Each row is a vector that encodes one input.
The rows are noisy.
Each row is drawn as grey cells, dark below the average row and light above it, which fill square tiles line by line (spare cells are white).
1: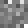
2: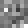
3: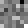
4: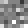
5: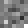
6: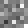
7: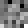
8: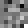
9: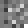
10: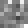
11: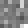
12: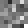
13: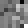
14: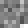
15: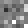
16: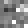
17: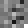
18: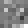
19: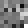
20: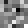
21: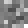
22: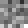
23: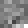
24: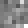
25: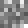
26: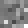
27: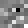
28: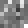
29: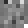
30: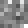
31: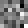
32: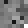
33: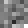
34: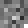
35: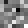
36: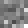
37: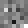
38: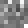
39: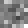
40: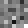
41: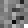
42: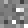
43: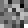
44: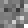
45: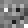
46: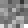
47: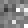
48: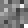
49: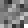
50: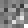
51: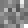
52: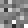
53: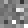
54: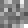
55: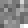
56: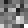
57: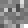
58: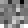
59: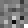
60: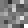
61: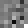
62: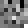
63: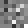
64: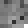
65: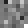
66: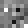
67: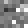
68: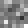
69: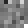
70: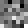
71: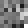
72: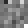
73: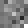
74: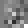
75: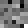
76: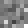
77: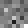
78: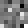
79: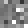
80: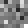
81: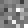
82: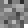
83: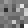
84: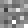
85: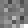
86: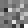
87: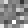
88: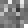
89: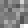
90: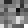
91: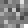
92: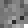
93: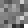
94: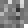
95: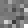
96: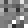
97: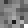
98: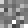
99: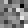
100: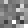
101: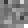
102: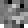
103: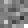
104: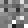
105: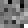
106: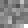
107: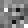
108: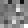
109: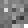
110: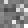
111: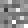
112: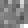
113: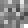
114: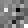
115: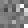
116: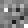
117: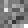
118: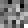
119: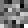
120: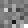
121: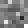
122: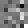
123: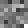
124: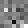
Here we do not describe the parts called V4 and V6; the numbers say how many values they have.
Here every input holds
three true/false values and a value of V4, together with either a point on a 5-point line, or a value of V6.
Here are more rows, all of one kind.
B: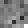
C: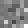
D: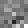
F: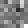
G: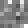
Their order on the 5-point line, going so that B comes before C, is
B, C, D, G, F.
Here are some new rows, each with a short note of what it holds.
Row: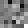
three true/false values, a value of V4 and a value of V6
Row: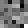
three true/false values, a value of V4 and a value of V6
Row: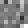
a point on a 5-point line, three true/false values and a value of V4
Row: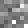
three true/false values, a value of V4 and a value of V6
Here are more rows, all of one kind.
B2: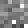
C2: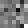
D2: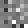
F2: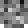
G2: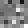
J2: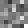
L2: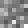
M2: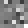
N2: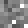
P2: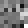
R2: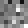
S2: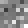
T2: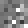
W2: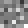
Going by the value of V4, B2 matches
J2, L2 and N2.
